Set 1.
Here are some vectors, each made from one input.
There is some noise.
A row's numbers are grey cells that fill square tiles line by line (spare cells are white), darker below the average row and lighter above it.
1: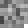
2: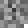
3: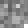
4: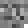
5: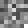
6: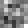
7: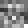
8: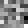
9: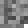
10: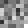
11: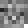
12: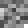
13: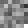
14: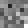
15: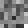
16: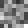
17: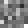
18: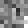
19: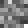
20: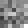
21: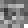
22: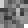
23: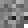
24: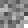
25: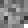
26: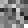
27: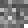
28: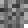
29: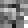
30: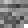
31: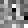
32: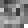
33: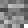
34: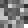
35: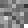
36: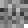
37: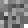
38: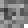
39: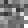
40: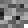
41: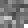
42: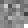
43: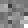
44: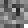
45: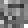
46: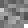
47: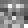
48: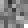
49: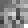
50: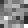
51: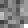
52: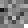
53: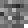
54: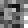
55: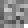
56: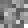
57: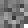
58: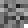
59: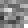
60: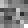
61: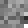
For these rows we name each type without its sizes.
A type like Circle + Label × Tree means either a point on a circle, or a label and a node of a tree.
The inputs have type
(Bool × Bool × Bool × Bool + Unit) × Line.
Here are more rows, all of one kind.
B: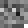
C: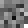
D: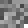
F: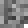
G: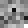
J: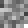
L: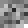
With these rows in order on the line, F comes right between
G and L.
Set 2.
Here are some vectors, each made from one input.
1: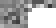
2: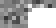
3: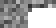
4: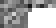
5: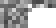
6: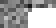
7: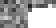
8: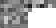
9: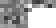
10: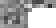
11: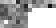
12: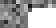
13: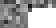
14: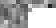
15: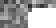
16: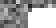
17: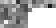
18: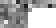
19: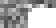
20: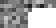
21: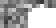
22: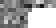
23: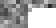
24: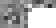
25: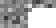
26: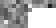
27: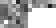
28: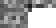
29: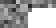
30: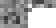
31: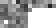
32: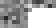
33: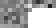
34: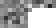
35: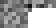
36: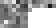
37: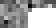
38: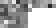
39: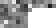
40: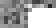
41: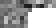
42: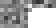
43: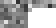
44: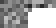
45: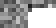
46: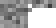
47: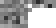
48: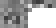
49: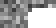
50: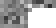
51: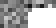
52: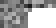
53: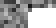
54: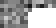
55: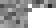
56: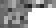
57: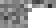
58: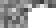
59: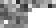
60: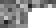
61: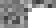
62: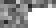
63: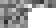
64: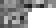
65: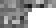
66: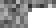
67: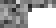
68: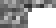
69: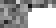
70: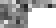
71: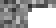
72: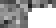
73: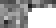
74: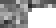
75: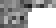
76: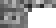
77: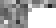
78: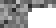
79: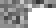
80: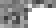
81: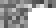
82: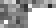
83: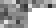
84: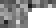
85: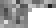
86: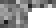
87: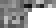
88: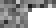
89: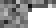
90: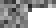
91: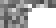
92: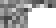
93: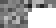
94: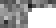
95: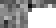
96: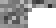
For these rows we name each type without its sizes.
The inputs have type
Bool × Line.
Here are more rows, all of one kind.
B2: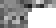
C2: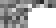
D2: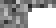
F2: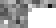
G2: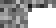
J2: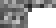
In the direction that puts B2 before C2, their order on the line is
J2, B2, F2, G2, D2, C2.
